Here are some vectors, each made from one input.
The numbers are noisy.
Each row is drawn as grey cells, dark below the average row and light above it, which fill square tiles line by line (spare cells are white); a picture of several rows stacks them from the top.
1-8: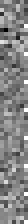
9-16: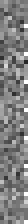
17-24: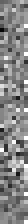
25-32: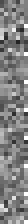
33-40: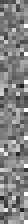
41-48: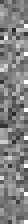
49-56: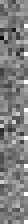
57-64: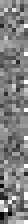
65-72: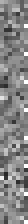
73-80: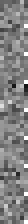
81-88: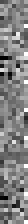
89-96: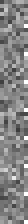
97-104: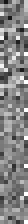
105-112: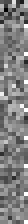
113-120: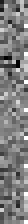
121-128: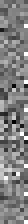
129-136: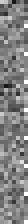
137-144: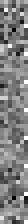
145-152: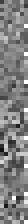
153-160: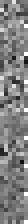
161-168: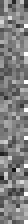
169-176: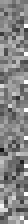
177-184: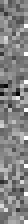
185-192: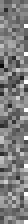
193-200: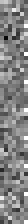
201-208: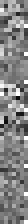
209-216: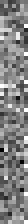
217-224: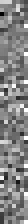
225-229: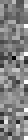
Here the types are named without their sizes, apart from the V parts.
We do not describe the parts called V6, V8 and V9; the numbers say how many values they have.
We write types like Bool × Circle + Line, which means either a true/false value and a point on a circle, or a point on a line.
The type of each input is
Label × (Line + V8) × (Line + V9) × V6.
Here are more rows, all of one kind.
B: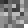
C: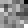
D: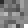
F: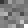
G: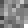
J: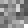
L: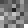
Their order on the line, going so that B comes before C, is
J, G, F, D, L, B, C.
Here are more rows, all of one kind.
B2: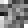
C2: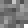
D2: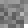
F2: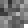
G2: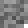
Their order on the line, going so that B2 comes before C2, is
F2, G2, B2, D2, C2.
